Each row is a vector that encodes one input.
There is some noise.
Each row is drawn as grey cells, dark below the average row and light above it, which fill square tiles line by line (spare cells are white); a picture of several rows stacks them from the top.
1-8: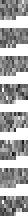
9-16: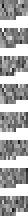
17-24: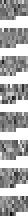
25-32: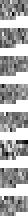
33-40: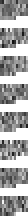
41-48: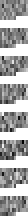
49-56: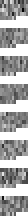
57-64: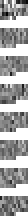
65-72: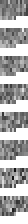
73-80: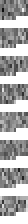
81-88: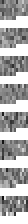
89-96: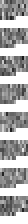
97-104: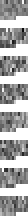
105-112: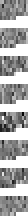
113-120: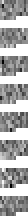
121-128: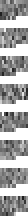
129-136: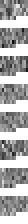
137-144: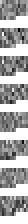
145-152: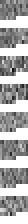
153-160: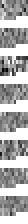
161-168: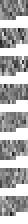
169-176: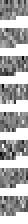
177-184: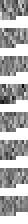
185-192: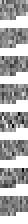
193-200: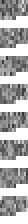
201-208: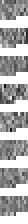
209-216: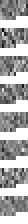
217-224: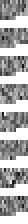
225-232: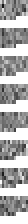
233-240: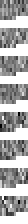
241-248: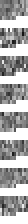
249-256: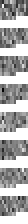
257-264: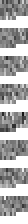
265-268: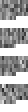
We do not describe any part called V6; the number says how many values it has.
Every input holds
a list of up to three items, each a true/false value and a value of V6.
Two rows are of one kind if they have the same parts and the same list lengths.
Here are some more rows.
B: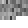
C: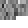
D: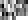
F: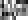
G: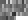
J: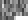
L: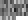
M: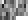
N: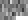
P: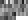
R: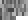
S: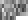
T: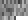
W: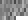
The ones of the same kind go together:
B, R, S
C, L, M, T, W
D, F
G, J, N, P

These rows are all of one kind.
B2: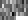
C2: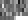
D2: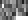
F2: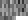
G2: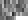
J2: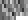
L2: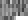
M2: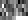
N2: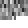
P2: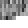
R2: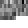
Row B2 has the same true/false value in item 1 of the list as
D2 and R2.
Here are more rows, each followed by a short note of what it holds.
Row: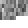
a list of two items
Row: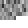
a list of three items
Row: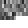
a list of one item
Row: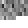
a list of three items
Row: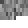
a list of three items
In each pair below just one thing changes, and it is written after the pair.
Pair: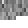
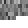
the true/false value in item 1 of the list
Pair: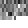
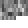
the true/false value in item 1 of the list
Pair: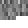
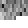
the true/false value in item 1 of the list
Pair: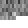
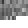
the true/false value in item 1 of the list
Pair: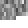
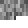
the true/false value in item 1 of the list
